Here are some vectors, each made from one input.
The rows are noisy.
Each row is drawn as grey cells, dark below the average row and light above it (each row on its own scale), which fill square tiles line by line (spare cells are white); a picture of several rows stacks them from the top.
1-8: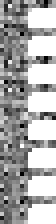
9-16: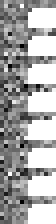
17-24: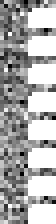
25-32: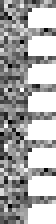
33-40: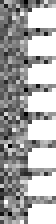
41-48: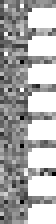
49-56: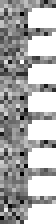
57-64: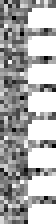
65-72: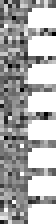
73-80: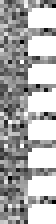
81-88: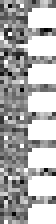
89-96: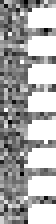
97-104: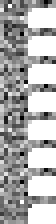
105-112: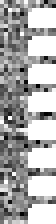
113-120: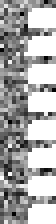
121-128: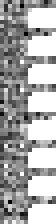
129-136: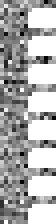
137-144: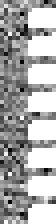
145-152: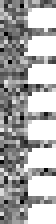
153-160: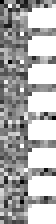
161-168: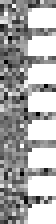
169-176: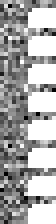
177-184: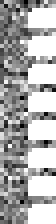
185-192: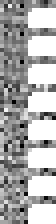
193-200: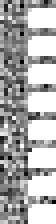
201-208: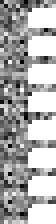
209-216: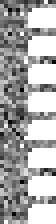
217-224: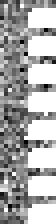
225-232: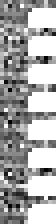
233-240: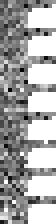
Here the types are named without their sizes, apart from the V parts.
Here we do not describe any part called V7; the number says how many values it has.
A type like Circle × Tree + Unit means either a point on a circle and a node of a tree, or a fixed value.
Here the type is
List(Bool × V7).
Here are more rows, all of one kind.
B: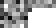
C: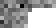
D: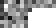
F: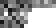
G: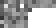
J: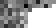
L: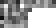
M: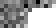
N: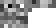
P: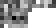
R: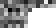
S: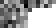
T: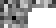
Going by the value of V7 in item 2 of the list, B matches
L, P and S.
